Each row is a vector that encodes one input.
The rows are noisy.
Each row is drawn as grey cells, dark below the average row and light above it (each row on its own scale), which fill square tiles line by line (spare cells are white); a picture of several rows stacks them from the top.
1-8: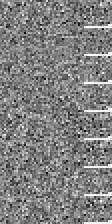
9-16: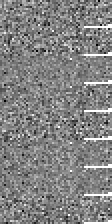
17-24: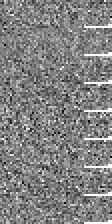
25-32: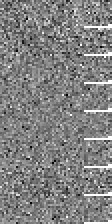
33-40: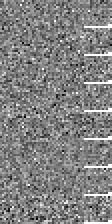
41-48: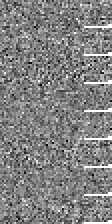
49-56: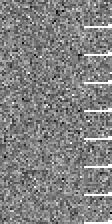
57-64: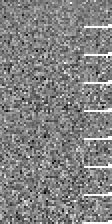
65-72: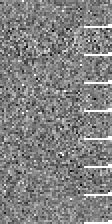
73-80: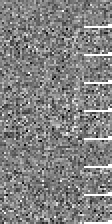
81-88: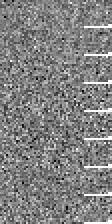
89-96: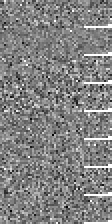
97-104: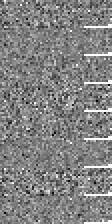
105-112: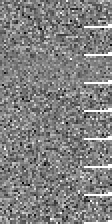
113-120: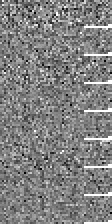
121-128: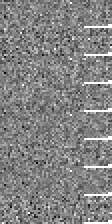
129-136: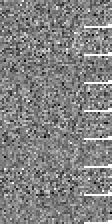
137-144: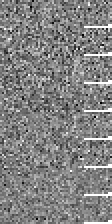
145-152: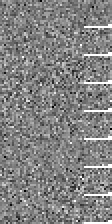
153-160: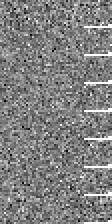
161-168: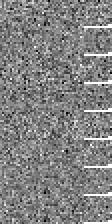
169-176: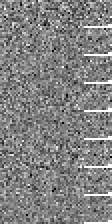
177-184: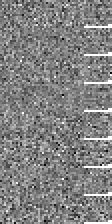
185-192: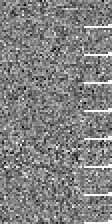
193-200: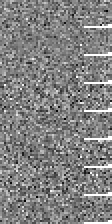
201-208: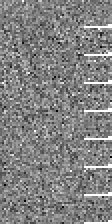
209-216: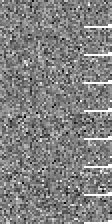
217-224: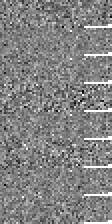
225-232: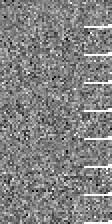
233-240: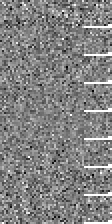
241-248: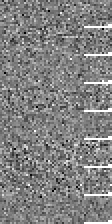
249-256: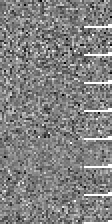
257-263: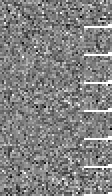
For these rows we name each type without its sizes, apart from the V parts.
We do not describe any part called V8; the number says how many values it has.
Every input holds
a value of V8, together with a list of points on a line.
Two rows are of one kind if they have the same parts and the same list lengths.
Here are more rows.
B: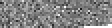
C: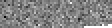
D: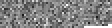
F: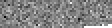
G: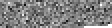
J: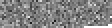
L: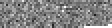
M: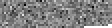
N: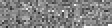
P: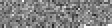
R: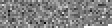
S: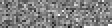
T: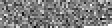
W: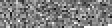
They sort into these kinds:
B, G
C, F
D, L, N, P, S
J, M, R, T, W

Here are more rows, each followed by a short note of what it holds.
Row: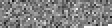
a value of V8, together with a list of two items
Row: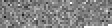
a value of V8, together with the empty list
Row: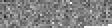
a value of V8, together with the empty list
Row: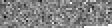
a value of V8, together with the empty list
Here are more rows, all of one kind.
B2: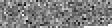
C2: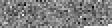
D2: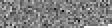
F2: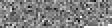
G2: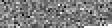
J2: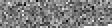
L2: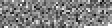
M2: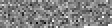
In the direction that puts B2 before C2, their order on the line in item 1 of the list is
J2, M2, B2, C2, F2, L2, D2, G2.
